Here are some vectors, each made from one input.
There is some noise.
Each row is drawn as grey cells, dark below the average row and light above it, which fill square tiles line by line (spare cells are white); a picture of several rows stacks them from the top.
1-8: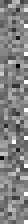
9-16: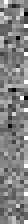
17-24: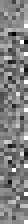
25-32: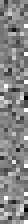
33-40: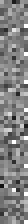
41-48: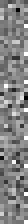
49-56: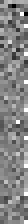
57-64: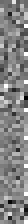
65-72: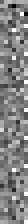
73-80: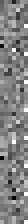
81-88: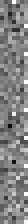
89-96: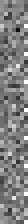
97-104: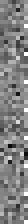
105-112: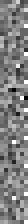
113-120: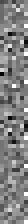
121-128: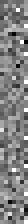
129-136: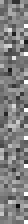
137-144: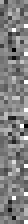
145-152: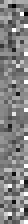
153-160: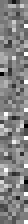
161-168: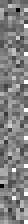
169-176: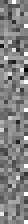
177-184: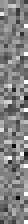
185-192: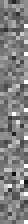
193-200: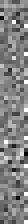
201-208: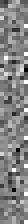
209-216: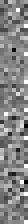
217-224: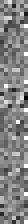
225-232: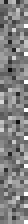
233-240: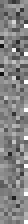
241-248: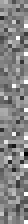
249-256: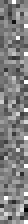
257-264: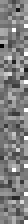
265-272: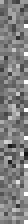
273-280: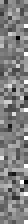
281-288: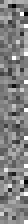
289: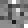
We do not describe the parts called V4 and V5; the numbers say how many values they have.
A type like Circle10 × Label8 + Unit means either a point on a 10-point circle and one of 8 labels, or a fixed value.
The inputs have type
(Bool × Bool × Bool × Bool × Bool + V4) × V5 + Tree9.
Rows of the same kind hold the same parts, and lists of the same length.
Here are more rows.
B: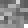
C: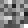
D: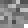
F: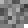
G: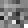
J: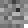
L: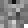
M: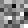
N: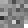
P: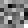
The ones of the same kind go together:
B, D, F, J, L
C, M, P
G, N

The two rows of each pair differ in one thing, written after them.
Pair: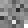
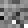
the value of V5
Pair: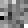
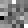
the value of V4
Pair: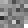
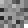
the value of V5
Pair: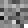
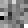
the value of V5
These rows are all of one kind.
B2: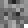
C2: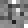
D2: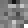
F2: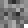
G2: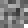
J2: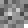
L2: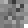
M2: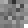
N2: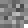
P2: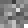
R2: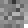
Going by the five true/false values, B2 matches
F2, G2, L2 and M2.
